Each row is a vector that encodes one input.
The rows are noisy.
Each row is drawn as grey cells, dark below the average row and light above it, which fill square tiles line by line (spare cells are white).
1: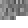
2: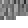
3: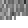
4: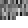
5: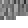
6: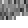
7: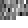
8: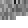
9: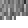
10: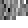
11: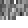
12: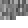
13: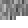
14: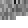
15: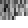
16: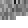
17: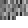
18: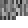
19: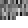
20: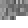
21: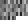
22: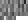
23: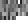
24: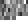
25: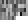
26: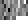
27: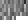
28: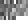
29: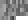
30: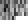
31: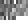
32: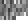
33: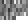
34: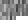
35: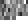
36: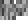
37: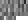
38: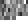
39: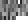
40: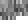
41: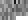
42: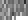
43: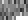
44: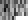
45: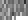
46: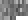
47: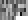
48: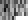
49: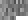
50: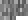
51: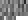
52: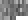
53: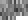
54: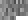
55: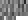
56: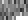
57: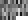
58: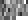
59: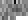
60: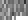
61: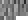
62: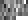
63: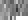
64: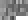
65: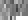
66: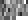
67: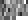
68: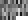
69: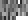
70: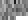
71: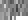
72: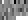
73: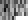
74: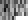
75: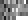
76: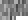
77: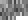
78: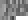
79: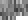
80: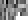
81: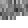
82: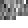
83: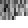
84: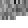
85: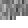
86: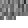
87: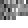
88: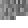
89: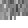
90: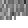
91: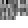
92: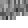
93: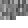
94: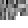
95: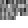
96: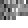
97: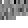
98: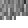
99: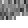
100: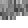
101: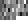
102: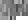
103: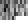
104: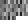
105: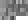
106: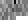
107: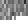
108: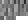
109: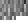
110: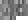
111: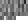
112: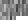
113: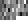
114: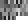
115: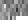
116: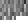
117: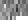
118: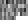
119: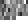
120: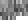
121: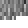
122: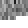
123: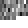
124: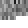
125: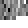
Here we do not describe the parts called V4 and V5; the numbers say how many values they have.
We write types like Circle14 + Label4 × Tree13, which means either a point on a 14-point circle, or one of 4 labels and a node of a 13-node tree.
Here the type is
List2(Line6) + V4 × V5.
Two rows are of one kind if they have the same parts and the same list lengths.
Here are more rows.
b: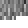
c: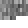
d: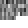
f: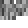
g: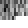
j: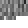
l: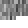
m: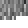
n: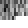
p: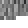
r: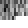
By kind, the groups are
b, j, m, p
c, l
d, f
g, n, r

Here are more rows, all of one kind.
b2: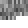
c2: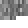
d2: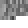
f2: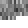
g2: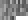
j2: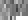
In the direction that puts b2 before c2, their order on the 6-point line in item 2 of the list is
d2, g2, b2, c2, f2, j2.
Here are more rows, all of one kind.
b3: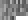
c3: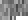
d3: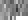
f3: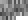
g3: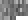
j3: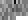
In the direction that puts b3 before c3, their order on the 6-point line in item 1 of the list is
f3, j3, b3, g3, c3, d3.
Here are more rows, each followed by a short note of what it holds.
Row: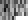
the empty list
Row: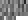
a list of one item
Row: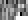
a value of V4 and a value of V5
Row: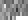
a list of two items
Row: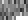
a list of one item
